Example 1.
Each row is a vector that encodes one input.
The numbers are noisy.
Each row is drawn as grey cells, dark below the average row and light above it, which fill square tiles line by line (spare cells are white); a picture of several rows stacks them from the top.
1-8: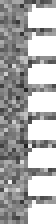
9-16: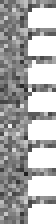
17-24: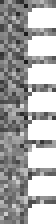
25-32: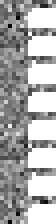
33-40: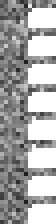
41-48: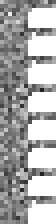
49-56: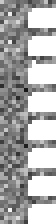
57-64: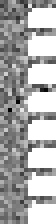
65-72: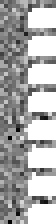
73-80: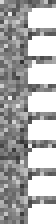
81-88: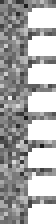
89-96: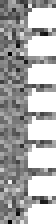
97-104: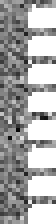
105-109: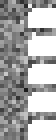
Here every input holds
one of 7 labels.
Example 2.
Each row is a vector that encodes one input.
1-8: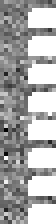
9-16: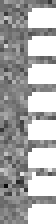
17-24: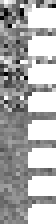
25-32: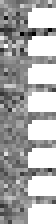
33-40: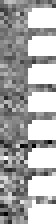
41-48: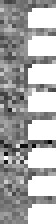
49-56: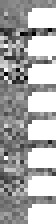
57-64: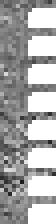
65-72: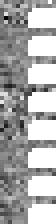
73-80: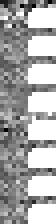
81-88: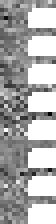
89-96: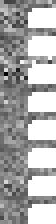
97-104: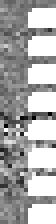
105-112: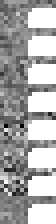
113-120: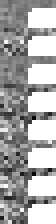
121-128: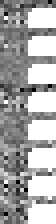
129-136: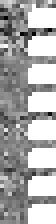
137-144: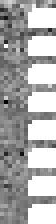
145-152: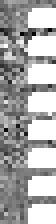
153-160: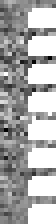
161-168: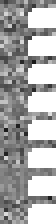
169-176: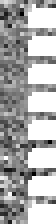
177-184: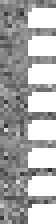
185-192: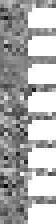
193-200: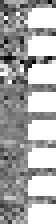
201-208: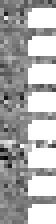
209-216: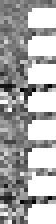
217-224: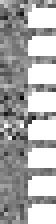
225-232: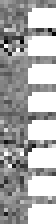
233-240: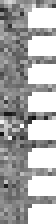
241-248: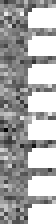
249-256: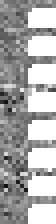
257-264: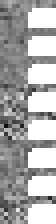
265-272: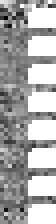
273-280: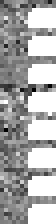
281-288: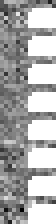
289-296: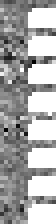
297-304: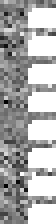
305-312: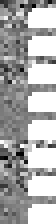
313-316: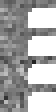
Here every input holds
a point on a 10-point line.
